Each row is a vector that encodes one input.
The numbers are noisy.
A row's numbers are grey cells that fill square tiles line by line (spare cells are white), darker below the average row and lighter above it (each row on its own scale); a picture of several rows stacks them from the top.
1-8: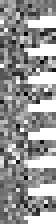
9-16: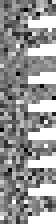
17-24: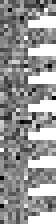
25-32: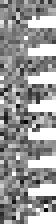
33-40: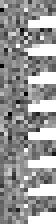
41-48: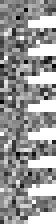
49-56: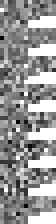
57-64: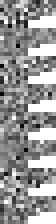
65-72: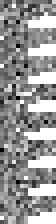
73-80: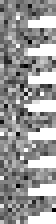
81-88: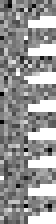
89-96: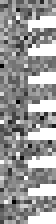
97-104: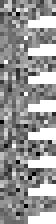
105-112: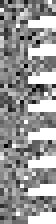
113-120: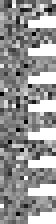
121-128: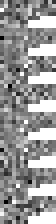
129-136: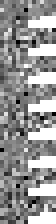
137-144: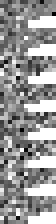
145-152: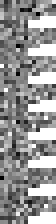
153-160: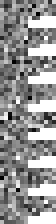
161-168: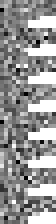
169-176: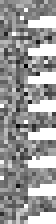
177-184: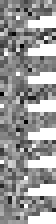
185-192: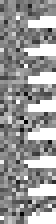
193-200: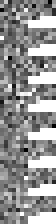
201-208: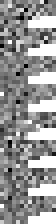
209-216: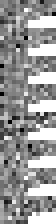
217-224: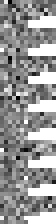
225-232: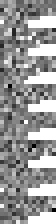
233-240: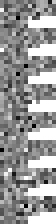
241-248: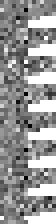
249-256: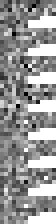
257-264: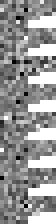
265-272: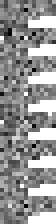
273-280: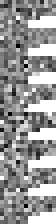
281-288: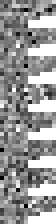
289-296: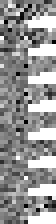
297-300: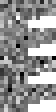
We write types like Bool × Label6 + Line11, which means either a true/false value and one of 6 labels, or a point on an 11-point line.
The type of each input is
(Bool × Bool × Bool + Line14) × Label11.
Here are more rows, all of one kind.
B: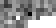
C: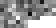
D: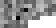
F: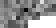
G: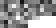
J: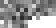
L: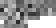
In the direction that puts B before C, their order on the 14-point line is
B, C, L, J, G, F, D.
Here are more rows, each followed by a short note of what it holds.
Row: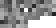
one of 11 labels and three true/false values
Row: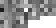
one of 11 labels and three true/false values
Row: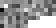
one of 11 labels and three true/false values
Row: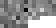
one of 11 labels and a point on a 14-point line
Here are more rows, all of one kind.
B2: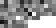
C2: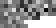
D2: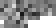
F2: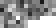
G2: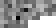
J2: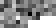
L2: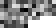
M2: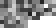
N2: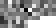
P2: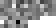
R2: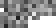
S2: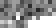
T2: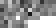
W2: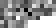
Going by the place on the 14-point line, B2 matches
C2, M2 and N2.
